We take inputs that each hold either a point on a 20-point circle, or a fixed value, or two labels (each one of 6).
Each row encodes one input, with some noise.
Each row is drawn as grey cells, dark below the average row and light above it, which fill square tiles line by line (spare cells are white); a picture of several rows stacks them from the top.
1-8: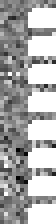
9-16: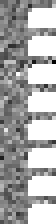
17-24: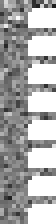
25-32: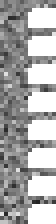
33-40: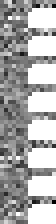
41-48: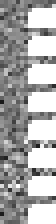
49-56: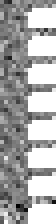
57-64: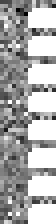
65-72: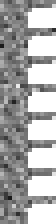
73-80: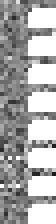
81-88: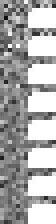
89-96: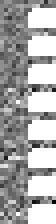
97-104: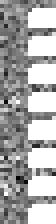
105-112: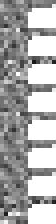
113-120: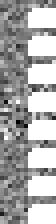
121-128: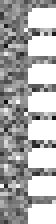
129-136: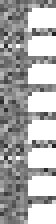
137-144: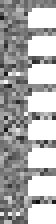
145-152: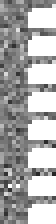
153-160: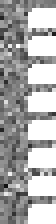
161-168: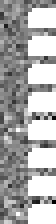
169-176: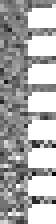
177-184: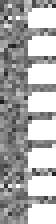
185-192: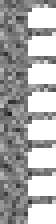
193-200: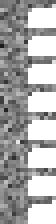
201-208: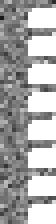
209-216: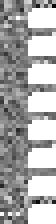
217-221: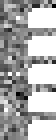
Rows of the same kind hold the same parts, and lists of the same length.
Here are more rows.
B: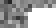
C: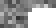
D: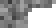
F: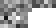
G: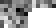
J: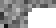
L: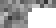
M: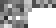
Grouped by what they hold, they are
B, C, D, J, L
F, M
G

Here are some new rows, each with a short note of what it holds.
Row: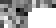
a fixed value
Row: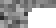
a point on a 20-point circle
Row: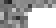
a point on a 20-point circle
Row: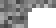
a point on a 20-point circle
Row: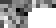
a fixed value
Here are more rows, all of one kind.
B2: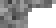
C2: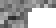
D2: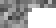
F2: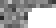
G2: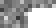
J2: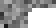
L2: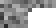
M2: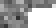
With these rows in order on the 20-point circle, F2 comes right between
B2 and J2.
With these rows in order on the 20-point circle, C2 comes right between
D2 and G2.
